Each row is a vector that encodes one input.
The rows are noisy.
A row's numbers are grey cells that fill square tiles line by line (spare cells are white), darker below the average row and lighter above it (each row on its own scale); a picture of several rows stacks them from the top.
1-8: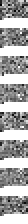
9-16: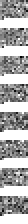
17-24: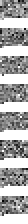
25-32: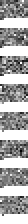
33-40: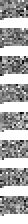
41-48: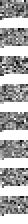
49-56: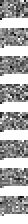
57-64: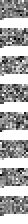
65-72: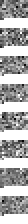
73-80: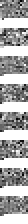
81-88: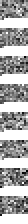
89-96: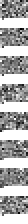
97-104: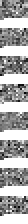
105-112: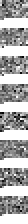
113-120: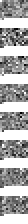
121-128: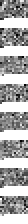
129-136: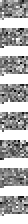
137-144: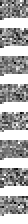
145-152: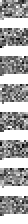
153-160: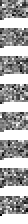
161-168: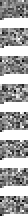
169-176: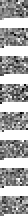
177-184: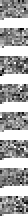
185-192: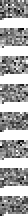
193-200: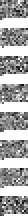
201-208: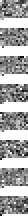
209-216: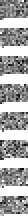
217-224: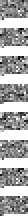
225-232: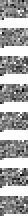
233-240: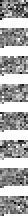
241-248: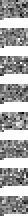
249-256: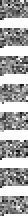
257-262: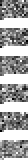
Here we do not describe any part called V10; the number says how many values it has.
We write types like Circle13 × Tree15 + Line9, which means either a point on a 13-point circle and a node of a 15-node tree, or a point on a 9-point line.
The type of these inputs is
Bool × Bool × Bool × Bool × V10 + List3(Line7).
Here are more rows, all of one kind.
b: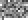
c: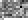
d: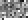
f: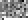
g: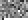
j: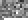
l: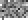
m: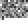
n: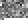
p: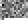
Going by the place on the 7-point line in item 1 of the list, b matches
g and m.
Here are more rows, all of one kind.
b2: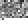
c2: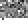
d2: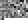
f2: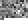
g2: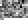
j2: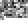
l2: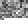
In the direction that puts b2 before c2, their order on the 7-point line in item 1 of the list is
b2, l2, j2, g2, f2, d2, c2.
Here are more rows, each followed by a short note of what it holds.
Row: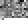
a list of one item
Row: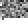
a list of one item
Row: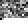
four true/false values and a value of V10
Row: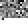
a list of one item
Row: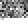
the empty list
